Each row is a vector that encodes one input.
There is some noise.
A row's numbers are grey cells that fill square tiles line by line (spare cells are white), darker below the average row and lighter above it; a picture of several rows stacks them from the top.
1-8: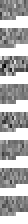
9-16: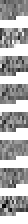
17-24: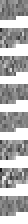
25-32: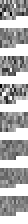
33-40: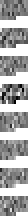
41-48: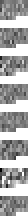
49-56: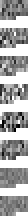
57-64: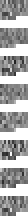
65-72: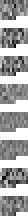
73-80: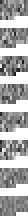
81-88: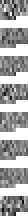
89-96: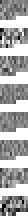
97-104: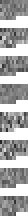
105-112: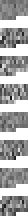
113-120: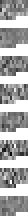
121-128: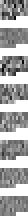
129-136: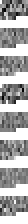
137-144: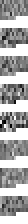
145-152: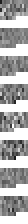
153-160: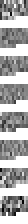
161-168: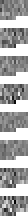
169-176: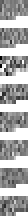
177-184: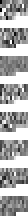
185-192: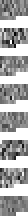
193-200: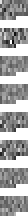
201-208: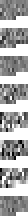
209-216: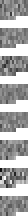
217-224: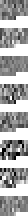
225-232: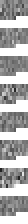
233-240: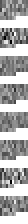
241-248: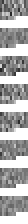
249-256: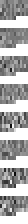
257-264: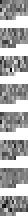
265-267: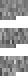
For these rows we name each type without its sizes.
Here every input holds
a point on a line.
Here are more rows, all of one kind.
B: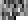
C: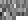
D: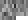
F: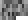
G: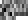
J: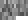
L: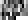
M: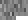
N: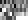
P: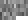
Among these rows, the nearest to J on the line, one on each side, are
M and P.
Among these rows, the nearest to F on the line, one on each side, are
M and N.
